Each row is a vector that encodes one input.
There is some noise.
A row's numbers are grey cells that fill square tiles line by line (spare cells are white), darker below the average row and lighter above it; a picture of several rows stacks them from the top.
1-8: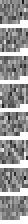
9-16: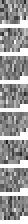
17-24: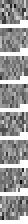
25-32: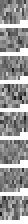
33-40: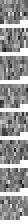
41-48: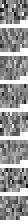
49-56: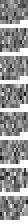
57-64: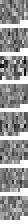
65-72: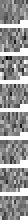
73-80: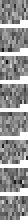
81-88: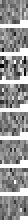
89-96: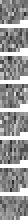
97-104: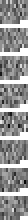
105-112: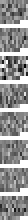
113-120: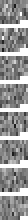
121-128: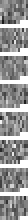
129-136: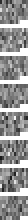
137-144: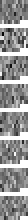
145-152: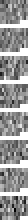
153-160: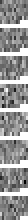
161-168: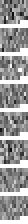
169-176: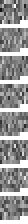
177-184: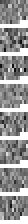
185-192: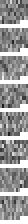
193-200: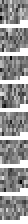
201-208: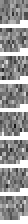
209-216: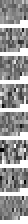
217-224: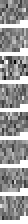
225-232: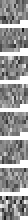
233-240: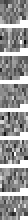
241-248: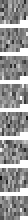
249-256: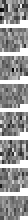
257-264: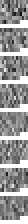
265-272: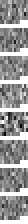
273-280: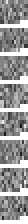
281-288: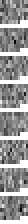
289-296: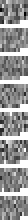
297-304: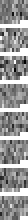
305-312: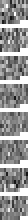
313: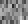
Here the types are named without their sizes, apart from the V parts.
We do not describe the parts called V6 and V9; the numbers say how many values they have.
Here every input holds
a point on a circle, four true/false values, a value of V6 and a value of V9.
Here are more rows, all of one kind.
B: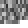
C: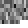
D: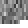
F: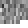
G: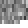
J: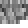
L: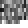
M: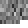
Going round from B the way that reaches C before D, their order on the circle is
B, J, C, L, G, D, F, M.
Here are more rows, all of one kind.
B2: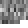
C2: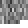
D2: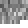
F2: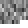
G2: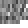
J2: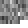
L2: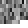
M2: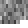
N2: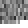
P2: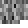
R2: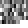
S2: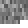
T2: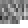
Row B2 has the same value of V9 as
J2, P2 and S2.
